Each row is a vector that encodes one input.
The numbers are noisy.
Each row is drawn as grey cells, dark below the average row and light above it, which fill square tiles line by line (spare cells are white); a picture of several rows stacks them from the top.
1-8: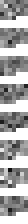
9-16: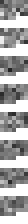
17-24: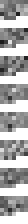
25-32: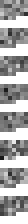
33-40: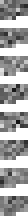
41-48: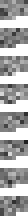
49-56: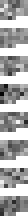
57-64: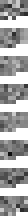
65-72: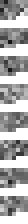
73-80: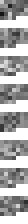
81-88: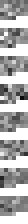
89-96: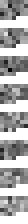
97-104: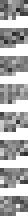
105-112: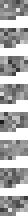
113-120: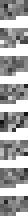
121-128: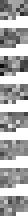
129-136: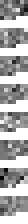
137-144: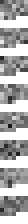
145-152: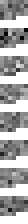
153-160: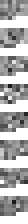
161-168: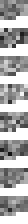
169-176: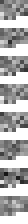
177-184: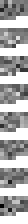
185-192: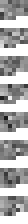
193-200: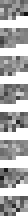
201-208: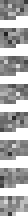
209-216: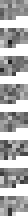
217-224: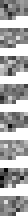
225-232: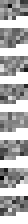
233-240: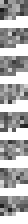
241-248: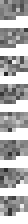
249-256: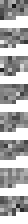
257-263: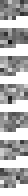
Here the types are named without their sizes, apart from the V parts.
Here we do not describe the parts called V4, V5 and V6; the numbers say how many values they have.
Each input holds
either a value of V4, a value of V5 and a value of V6, or a list of points on a line.
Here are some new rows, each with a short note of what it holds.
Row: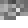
a list of two items
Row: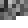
a list of three items
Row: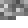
a list of three items
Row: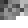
the empty list
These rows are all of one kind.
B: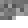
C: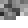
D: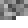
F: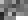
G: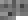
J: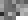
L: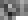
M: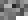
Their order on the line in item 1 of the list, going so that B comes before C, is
L, G, B, M, J, D, F, C.
